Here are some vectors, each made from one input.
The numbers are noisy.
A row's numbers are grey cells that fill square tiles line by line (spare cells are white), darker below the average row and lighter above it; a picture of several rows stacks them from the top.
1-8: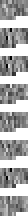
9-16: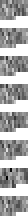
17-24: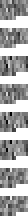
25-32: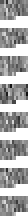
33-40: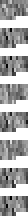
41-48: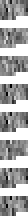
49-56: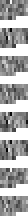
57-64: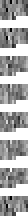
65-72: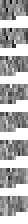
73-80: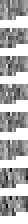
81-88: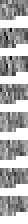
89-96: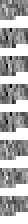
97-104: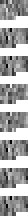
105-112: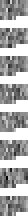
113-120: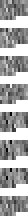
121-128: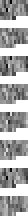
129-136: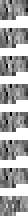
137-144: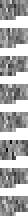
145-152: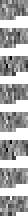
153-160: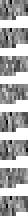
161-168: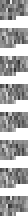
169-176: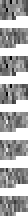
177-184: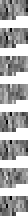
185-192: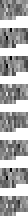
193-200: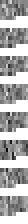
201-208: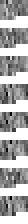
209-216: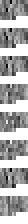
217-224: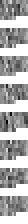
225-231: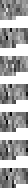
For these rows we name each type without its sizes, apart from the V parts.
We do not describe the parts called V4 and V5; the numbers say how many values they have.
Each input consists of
either a point on a line, or a true/false value, a value of V4 and a value of V5.
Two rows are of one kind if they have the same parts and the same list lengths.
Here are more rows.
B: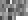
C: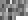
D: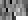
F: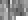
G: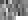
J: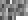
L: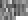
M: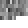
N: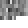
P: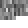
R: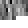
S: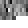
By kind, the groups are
B, C, F, G, J, L, M, N, P
D, R, S

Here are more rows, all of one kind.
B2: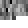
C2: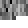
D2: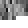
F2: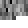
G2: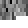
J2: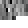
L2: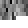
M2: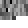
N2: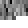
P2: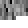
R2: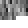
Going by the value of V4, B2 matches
G2, N2, P2 and R2.
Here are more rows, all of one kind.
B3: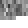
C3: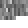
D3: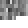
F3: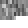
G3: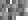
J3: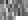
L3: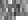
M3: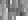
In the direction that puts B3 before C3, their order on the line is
G3, D3, M3, B3, L3, C3, F3, J3.
